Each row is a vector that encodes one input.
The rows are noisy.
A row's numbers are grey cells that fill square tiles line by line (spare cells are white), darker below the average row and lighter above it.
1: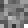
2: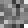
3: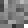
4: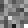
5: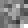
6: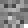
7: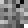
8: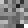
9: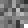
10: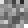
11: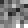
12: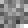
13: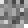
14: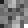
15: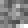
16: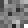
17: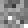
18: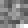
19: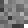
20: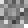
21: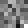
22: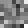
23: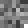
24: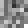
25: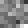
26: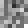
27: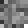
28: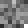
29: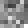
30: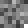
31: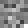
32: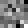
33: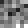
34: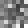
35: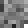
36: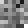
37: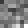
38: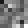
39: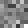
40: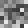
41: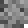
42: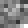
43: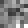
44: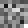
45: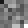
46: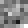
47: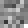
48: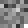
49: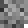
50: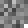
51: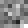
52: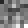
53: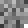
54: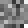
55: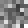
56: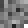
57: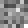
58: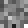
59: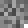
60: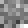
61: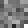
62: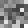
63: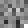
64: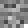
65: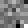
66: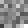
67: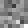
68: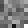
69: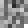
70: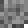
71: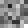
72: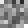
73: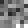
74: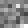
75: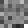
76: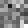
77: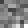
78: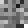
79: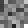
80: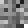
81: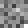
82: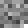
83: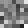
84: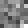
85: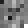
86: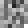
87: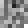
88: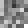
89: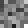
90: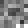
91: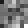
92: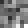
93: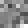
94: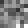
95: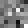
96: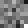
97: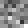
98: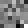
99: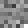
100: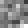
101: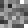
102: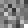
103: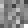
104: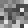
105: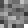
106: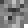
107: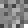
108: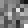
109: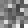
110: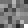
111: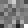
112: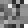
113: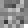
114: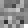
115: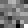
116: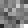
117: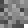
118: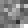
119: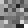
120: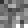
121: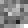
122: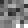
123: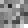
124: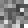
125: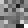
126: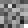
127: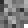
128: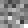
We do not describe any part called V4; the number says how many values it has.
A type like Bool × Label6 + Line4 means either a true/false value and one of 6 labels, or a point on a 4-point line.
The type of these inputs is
Label5 × List2(Bool × V4).
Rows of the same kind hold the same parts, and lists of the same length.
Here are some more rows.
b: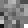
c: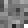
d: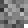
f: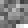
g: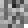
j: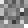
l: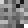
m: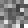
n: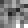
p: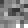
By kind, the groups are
b, c, n
d, f, p
g, j, l, m

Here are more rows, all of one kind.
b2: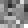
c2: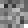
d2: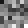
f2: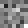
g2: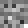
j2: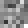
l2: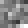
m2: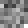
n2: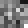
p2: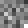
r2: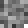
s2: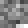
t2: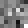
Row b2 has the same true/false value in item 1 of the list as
g2, j2, p2 and r2.
